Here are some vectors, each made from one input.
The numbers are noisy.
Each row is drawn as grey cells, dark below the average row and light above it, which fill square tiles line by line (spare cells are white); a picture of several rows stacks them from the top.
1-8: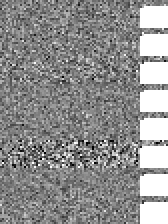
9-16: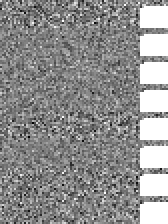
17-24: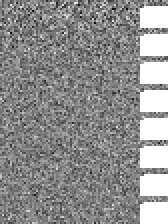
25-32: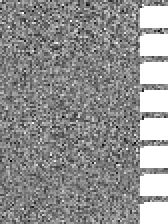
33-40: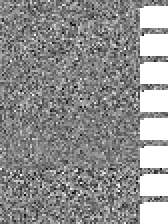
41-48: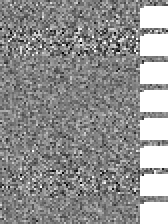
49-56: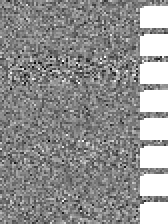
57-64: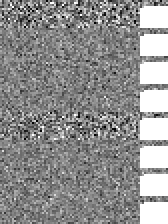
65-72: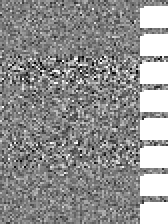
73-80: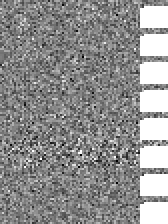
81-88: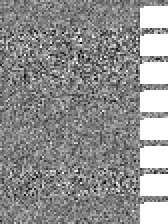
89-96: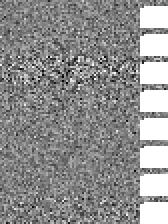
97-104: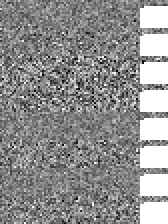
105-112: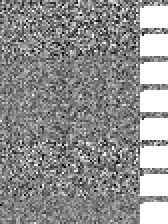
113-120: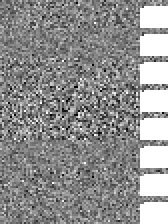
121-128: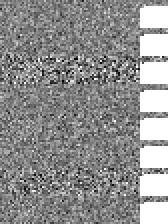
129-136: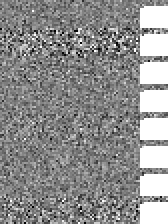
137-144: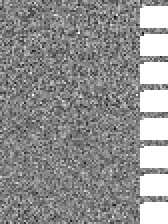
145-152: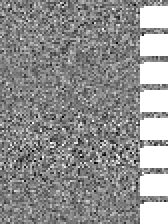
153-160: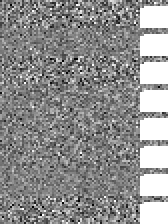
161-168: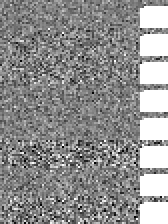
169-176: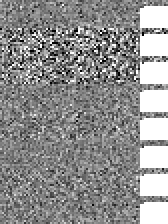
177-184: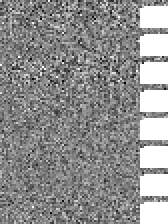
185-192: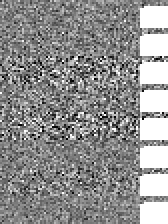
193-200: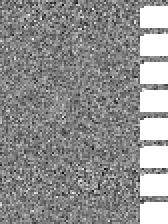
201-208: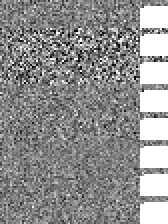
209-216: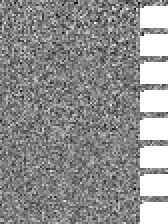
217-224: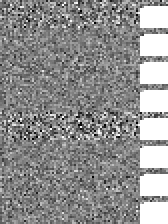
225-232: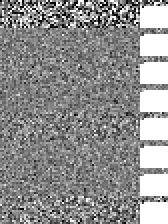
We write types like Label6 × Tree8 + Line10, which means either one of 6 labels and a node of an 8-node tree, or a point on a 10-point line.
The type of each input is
(Bool × Circle11 + Unit) × Line13.
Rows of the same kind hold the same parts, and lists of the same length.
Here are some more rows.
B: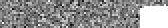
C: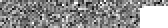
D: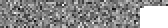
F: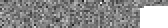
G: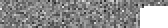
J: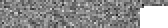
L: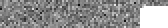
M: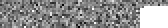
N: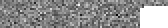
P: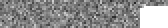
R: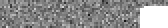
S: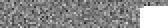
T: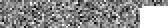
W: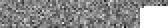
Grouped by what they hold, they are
B, C, F, L, M, P, R, S, T
D, G, J, N, W

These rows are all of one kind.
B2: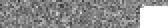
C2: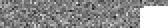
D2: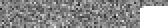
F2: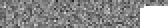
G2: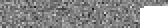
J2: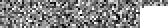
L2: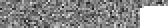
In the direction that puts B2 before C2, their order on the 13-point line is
J2, B2, L2, G2, C2, D2, F2.
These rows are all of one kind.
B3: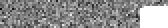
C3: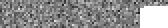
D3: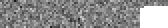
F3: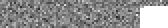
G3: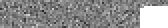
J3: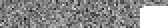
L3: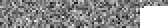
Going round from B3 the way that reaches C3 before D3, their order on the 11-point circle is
B3, L3, F3, G3, J3, C3, D3.
